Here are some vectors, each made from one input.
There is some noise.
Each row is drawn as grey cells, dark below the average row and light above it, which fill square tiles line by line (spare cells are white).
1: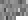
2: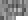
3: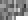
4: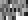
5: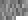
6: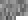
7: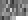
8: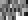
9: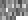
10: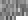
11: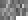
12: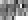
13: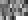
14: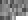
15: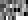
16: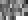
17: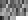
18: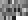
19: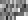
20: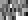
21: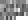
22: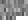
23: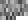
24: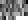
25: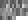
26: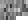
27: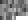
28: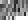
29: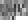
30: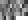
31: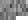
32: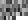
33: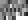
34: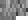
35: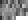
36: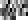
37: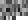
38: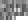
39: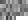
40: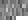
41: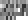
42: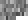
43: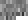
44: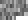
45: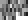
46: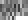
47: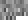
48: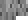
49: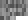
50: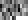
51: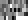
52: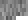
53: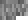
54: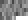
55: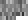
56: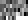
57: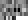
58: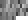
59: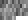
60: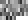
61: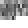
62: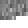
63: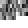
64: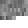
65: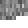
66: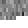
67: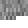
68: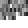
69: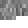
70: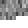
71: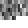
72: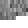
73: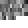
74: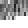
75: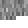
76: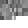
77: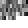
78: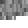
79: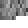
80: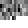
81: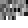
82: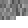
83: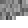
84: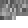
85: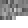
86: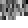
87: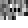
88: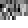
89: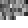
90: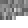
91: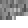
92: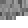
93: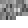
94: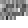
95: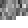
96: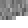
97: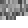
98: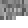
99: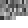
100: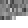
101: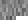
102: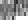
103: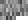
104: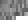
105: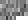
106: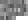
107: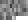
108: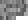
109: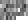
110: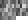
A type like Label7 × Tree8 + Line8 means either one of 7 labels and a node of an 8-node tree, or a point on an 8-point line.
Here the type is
Bool × (Line3 × Line7 + Unit) + Line6.
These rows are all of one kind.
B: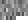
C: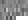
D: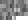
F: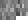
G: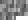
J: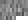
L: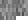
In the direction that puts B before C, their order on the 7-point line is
B, L, F, C, J, D, G.
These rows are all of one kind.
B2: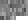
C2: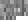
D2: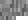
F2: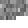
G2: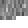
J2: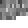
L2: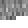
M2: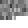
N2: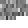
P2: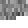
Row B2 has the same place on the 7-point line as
C2, F2, N2 and P2.
